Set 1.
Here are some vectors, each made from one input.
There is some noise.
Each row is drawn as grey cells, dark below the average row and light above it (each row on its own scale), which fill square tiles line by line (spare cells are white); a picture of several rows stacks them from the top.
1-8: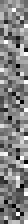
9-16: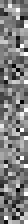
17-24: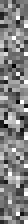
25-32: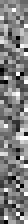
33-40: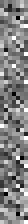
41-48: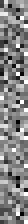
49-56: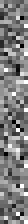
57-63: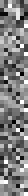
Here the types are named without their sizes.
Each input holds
a point on a line and a true/false value.
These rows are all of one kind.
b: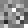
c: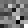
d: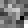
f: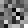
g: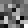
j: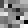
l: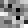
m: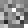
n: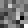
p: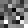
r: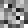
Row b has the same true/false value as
j, l, m and r.
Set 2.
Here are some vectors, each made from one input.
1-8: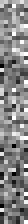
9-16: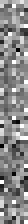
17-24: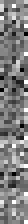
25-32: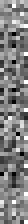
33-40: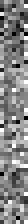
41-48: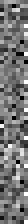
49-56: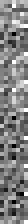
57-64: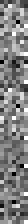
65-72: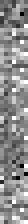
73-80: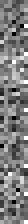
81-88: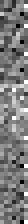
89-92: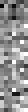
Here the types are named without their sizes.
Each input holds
a list of points on a circle.
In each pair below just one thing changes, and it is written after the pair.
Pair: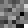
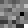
the place on the circle in item 2 of the list
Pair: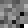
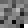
the place on the circle in item 2 of the list
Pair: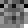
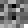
the place on the circle in item 1 of the list
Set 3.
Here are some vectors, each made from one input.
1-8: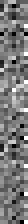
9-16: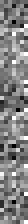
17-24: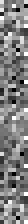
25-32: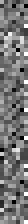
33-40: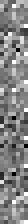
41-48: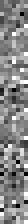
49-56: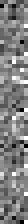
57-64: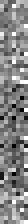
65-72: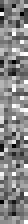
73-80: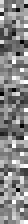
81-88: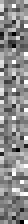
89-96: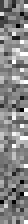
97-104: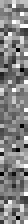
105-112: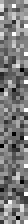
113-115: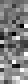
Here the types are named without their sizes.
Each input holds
a list of points on a circle.
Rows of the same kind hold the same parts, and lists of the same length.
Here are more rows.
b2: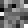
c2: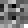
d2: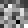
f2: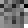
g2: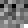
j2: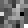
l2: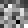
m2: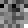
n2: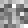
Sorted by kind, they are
b2, c2, f2, g2, j2, m2
d2, l2
n2

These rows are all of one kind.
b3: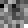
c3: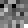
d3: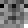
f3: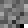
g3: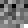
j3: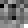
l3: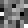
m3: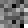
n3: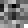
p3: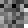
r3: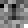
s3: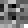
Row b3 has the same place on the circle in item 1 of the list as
c3, g3, j3 and r3.
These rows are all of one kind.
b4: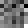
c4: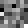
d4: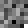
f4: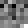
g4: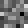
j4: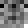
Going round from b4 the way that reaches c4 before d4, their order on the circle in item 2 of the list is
b4, j4, g4, c4, d4, f4.
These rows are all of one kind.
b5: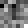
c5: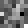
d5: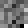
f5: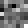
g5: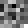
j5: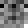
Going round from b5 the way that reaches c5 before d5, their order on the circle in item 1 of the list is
b5, g5, f5, c5, d5, j5.
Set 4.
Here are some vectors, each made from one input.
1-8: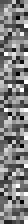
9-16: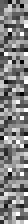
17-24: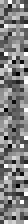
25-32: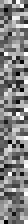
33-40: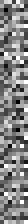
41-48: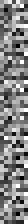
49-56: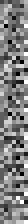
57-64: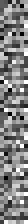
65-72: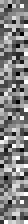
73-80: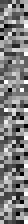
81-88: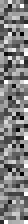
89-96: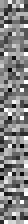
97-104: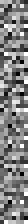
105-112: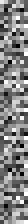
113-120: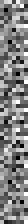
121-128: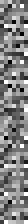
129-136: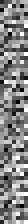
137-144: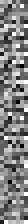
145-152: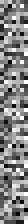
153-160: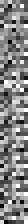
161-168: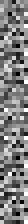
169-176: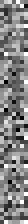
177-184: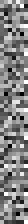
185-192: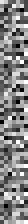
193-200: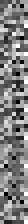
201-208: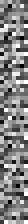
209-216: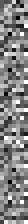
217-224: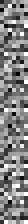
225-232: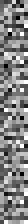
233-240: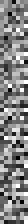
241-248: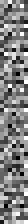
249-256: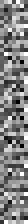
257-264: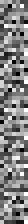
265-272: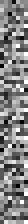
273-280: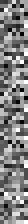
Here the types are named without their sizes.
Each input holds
a true/false value, together with either a point on a circle, or a fixed value.
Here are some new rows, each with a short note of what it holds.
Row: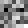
a point on a circle and a true/false value
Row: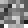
a point on a circle and a true/false value
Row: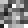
a point on a circle and a true/false value
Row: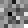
a true/false value
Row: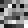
a point on a circle and a true/false value
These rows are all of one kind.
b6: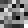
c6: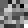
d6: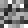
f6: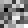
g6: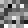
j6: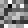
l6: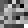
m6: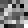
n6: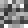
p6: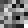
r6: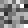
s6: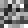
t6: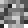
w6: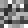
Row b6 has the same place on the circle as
d6, n6, s6 and w6.
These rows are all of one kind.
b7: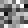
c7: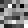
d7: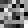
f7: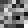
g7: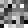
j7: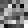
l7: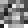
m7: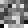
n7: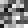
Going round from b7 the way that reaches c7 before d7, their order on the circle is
b7, c7, j7, n7, l7, m7, g7, f7, d7.
